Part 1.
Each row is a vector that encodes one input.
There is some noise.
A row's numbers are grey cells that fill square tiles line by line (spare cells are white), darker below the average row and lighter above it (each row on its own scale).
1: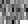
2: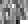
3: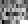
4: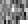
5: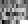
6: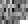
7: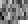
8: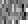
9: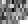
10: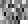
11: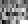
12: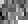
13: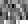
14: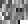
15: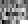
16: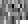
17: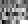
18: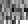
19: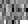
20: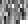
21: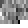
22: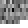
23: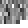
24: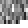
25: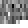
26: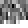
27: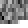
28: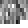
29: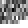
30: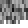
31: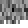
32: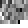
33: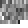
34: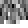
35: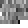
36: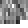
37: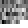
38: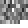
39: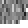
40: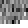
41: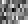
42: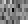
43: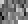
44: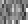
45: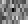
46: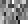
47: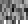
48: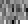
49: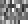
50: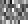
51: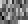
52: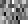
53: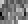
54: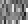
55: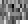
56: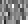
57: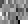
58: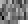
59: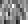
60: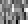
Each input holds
either a fixed value, or four true/false values.
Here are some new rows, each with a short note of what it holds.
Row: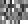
four true/false values
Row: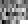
a fixed value
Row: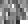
four true/false values
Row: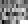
a fixed value
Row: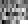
a fixed value
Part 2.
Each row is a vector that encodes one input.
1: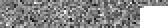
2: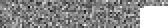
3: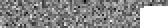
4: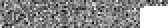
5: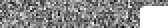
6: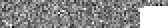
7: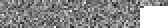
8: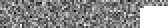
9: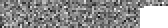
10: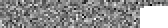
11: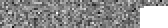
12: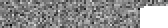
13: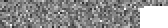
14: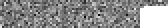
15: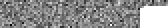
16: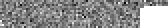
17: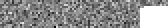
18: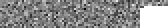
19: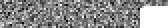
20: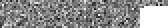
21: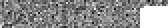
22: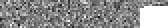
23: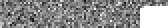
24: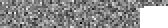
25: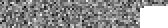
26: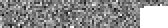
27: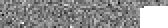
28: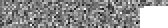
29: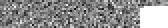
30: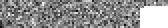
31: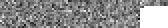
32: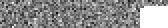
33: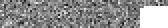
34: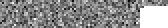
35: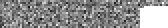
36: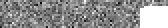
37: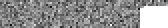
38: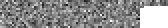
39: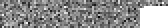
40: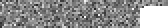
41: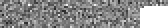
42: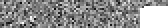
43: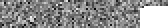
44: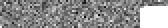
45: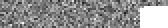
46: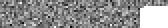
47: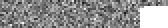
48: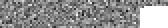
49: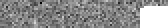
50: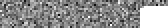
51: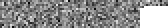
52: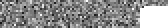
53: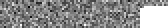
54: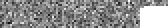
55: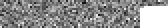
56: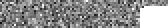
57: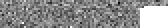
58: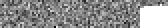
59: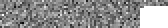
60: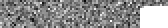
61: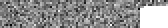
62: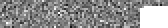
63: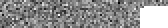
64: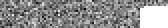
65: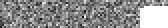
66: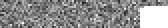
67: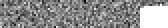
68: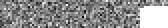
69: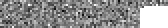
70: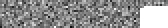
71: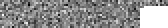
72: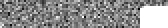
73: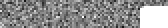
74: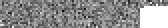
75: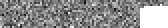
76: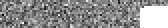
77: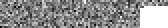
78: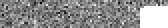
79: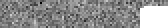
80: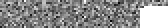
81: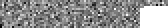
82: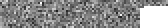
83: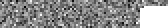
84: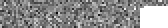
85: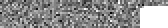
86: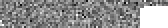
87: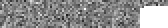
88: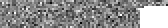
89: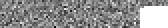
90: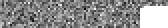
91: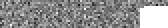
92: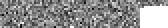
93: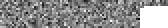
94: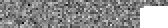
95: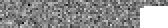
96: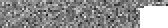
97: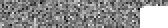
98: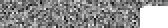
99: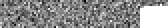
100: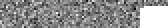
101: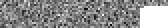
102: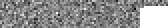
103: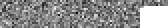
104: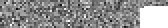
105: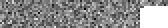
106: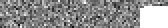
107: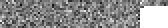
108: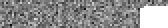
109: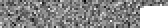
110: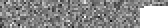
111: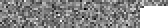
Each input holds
one of 10 labels.
